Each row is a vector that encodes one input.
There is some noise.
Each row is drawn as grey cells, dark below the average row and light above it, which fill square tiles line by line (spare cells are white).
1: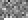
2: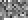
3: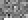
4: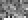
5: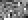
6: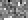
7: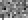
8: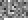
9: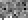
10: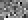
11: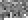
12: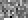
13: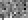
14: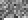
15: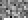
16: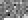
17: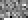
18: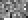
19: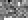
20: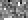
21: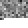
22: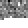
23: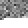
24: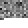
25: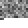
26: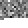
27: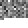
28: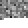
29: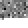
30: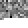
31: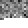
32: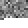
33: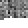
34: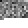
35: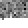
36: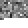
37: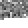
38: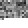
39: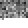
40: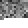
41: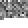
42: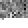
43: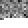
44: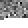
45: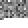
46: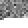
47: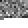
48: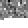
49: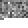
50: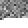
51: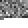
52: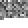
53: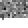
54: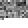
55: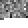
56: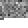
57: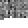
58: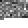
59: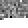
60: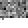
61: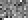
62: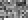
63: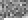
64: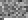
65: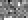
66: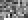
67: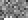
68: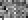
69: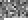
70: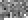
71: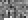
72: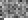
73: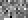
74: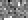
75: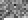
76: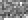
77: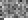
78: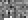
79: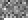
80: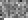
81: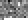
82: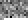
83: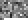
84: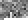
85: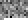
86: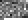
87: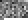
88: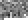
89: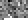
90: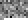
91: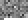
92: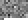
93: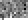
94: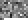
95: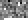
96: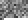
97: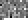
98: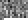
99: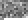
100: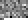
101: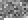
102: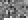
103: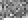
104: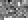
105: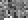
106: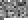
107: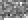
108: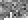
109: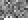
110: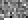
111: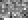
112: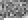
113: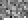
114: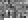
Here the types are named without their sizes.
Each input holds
a point on a line, together with either a label, or a node of a tree.
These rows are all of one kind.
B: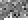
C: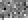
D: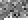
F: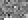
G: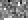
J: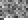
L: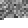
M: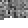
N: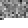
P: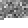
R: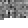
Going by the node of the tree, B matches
D, J, L and P.
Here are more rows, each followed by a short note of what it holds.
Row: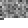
a point on a line and a node of a tree
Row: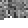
a point on a line and a node of a tree
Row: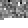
a point on a line and a node of a tree
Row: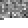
a label and a point on a line
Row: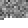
a point on a line and a node of a tree
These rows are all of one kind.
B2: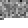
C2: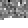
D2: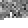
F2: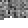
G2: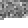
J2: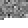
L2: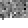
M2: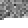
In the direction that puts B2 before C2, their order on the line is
L2, D2, G2, M2, J2, B2, C2, F2.
